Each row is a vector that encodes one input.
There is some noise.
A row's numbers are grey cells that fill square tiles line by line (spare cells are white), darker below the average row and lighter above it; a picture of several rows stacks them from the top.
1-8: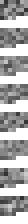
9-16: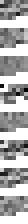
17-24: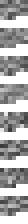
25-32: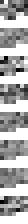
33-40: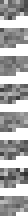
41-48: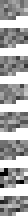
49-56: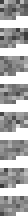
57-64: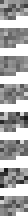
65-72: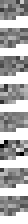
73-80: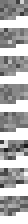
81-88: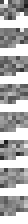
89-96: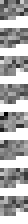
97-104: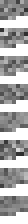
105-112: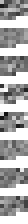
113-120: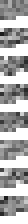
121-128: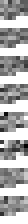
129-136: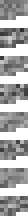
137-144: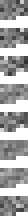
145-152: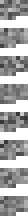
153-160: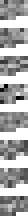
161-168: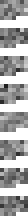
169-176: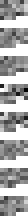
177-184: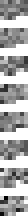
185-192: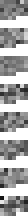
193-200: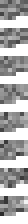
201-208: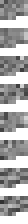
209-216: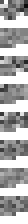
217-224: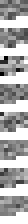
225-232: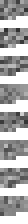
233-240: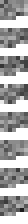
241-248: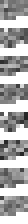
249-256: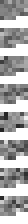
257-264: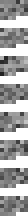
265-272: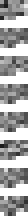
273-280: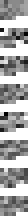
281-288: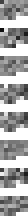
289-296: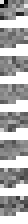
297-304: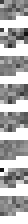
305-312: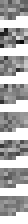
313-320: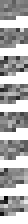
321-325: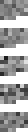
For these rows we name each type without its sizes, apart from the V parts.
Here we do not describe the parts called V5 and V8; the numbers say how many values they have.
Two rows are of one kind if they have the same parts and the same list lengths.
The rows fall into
4 kinds.
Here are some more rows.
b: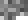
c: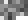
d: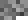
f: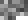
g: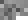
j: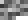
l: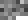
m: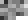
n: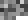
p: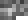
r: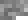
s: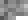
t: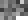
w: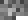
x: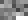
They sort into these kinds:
b, c, f, j
d, l, n, t
g, m, r, s, x
p, w

